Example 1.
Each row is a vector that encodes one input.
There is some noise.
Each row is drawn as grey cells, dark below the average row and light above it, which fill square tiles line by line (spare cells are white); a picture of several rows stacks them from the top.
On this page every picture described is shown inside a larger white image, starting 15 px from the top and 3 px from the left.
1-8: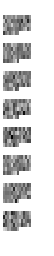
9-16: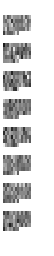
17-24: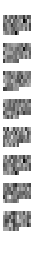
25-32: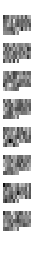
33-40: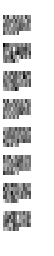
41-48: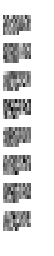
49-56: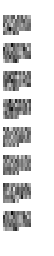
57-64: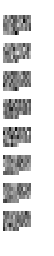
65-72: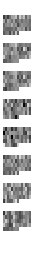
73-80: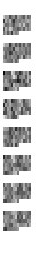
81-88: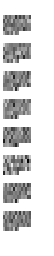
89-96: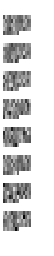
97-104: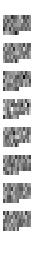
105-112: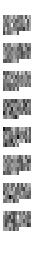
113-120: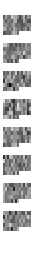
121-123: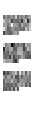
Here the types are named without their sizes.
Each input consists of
a true/false value, together with either a label, or a node of a tree.
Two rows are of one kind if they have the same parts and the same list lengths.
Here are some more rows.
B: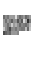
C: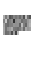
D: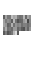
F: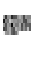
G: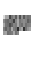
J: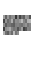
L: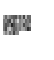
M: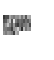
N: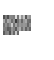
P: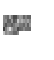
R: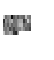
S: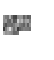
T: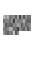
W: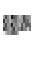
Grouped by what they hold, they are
B, C, D, G, J, T
F, L, M, N, P, R, S, W

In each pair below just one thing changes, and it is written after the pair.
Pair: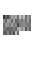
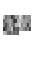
the true/false value
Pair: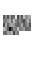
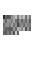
the label
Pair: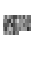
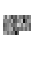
the label
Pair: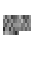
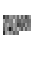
the true/false value
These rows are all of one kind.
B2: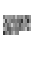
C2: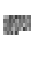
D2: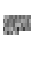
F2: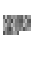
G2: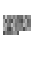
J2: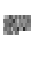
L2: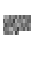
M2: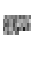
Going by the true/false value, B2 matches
F2 and G2.
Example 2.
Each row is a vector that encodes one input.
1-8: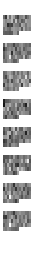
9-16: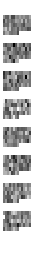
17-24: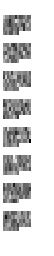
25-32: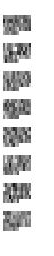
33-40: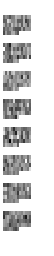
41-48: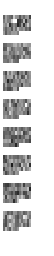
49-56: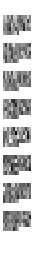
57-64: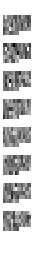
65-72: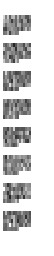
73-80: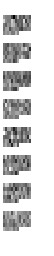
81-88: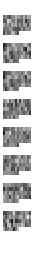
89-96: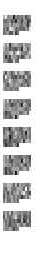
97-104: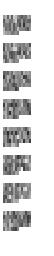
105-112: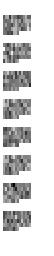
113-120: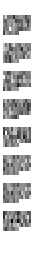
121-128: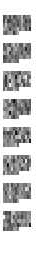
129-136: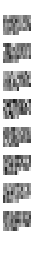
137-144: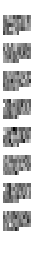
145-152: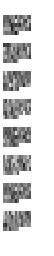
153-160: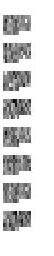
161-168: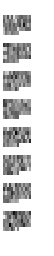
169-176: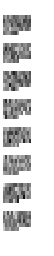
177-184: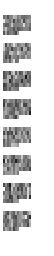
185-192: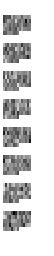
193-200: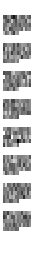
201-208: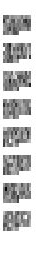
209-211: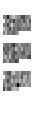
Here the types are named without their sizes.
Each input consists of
a label, together with either a label, or a node of a tree.
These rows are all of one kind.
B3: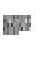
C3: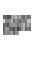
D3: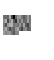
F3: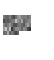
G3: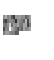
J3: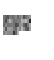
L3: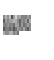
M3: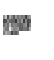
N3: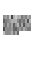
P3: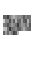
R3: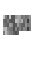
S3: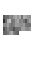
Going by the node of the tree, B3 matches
C3, L3 and S3.
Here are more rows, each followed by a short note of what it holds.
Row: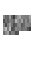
a label and a node of a tree
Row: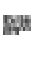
two labels
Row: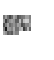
two labels
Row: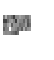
a label and a node of a tree
